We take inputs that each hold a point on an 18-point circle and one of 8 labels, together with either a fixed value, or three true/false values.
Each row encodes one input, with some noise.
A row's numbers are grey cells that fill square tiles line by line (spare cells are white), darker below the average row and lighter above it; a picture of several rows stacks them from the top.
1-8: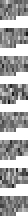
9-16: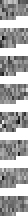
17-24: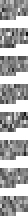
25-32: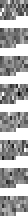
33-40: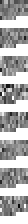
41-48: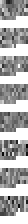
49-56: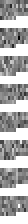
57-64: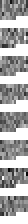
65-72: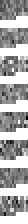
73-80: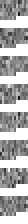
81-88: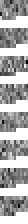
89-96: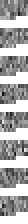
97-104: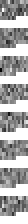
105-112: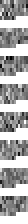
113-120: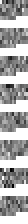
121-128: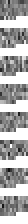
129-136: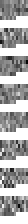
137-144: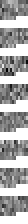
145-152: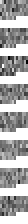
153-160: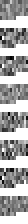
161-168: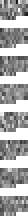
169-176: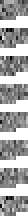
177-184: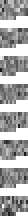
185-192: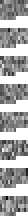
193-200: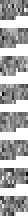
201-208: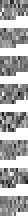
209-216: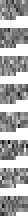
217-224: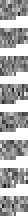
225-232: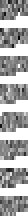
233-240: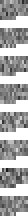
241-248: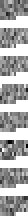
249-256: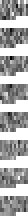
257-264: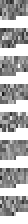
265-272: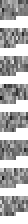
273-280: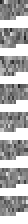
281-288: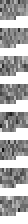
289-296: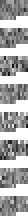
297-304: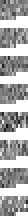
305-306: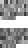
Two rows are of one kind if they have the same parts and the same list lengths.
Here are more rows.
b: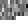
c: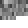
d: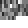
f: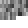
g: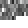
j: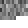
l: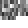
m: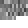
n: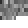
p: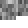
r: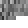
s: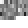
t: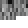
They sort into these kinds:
b, d, f, g, l, s, t
c, j, m, n, p, r

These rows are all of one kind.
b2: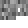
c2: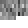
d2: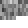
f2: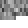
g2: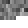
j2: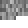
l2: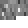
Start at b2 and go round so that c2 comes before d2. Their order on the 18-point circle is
b2, f2, c2, d2, j2, g2, l2.
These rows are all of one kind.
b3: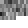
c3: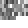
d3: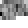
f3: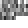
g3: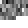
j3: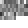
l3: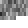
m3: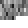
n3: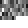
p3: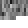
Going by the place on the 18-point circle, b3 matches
d3, f3, j3 and l3.
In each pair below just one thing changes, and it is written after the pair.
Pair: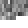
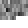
one of the three true/false values
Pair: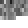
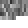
the place on the 18-point circle
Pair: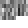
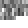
one of the three true/false values
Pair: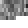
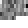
one of the three true/false values
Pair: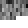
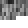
one of the three true/false values
